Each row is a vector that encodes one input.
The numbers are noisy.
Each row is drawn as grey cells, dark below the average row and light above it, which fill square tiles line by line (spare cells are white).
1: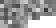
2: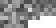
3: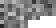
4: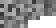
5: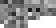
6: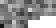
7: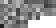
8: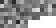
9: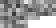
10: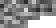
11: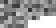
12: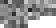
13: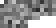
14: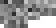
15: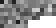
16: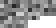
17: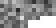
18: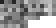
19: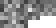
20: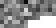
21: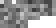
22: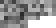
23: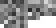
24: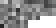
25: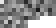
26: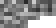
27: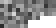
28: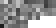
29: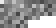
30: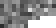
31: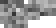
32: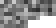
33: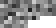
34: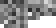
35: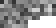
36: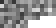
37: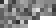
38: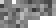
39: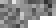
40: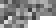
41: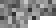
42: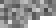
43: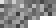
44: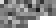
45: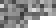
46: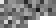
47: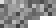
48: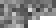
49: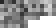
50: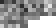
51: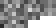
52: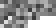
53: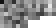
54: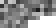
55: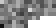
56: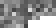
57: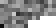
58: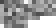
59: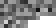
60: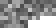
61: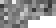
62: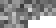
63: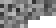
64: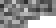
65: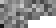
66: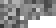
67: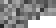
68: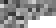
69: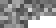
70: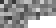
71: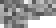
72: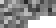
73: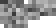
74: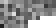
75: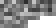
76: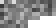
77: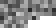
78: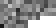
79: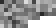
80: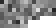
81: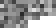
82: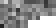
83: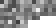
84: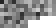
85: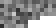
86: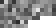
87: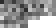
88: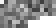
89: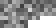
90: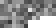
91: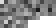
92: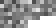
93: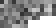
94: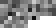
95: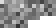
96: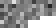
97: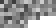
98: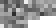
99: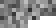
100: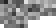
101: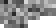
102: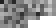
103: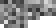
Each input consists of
a point on a 10-point line, together with either a point on a 10-point line, or a node of a 10-node tree.
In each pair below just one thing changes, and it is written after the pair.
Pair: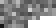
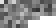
the place on the 10-point line
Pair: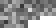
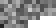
the place on the 10-point line
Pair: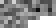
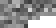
the place on the 10-point line
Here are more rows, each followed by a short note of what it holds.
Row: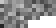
a point on a 10-point line and a node of a 10-node tree
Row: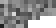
a point on a 10-point line and a node of a 10-node tree
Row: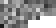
a point on a 10-point line and a node of a 10-node tree
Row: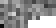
a point on a 10-point line and a node of a 10-node tree
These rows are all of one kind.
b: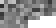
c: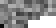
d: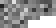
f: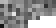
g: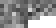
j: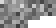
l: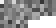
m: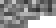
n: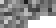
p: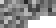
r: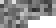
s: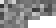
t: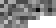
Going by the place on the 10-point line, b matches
d, l and s.
